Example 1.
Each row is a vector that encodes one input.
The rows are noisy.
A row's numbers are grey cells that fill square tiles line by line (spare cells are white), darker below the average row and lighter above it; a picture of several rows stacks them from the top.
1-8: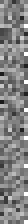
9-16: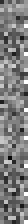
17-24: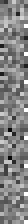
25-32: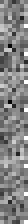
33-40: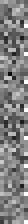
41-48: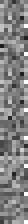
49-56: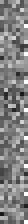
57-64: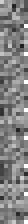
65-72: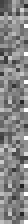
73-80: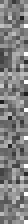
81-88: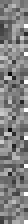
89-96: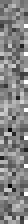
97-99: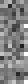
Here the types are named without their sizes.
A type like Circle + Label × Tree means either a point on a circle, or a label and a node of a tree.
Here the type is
Line.
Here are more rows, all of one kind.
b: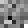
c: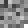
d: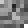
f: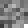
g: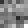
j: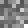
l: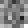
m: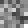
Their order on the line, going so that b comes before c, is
b, d, c, j, f, g, m, l.
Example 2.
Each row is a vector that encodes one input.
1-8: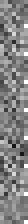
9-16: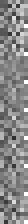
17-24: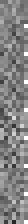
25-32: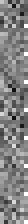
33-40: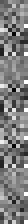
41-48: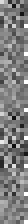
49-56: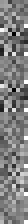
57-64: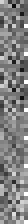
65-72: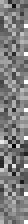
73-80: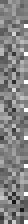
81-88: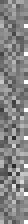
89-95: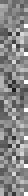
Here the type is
Line12.
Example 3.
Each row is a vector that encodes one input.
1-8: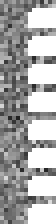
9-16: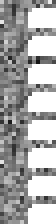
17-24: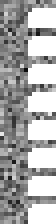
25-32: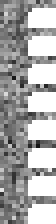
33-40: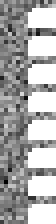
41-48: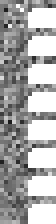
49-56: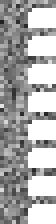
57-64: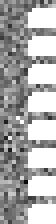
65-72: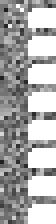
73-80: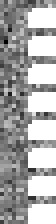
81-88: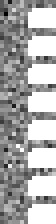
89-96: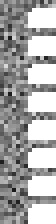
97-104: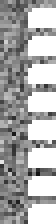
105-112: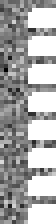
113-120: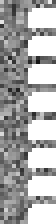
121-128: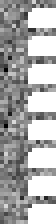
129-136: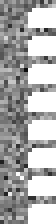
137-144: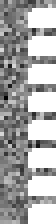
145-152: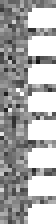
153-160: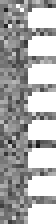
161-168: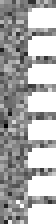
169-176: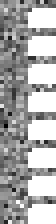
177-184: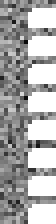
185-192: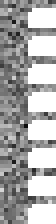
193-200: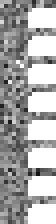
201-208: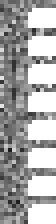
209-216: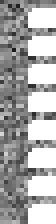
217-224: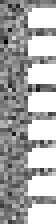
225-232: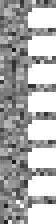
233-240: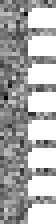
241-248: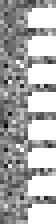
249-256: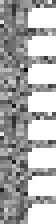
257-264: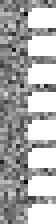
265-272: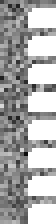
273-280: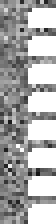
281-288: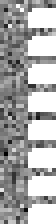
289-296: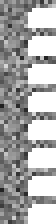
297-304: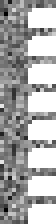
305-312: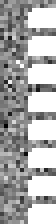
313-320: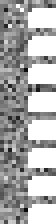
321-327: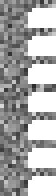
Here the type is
Tree20.
